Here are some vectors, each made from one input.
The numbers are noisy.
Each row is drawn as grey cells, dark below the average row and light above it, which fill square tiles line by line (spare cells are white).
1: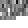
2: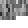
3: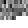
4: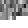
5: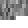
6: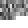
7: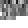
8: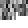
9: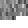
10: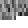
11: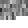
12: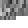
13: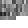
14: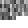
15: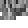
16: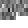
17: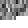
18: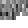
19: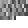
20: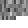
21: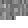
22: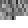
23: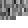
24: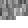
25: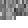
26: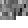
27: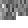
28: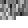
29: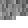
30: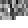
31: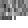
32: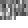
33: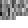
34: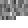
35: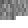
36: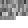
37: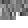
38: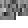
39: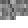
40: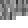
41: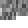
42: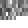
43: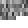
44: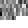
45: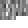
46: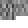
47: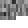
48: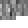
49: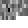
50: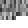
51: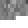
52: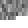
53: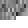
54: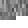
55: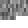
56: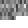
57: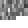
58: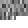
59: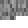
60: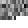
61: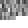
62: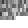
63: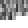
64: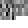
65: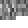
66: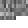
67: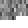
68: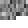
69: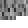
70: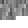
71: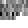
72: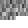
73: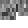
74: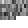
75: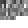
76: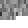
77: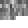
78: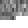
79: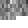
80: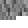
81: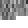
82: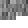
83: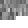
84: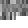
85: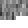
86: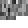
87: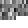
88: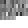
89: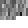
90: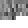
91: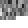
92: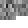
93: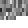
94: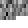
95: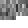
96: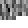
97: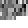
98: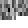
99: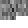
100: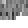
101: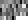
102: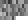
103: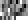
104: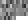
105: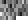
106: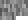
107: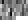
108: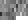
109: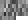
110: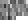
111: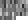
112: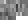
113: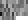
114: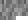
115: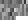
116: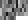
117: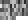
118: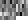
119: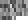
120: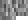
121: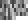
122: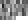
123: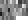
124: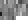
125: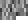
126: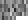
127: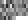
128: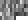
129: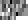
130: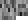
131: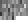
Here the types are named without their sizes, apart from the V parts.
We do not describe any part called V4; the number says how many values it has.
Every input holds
either a point on a line and a true/false value, or a node of a tree and a value of V4.
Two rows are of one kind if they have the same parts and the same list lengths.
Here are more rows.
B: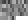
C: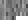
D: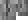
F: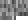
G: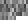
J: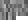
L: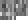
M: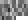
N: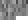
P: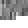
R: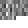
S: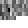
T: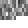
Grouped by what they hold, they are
B, C, D, J, N, P
F, G, L, M, R, S, T

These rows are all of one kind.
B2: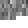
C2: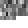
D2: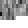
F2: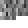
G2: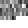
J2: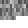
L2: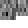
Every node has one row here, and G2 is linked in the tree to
B2.
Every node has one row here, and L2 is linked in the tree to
B2, C2 and D2.
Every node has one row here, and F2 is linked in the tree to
D2.
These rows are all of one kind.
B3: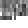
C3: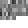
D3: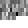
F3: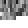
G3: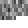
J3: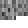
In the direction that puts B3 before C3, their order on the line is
J3, B3, G3, D3, F3, C3.
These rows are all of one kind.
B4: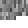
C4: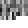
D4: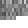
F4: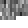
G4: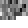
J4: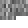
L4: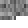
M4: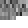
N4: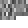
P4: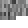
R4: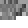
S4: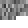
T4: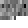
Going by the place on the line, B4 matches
G4, P4 and R4.
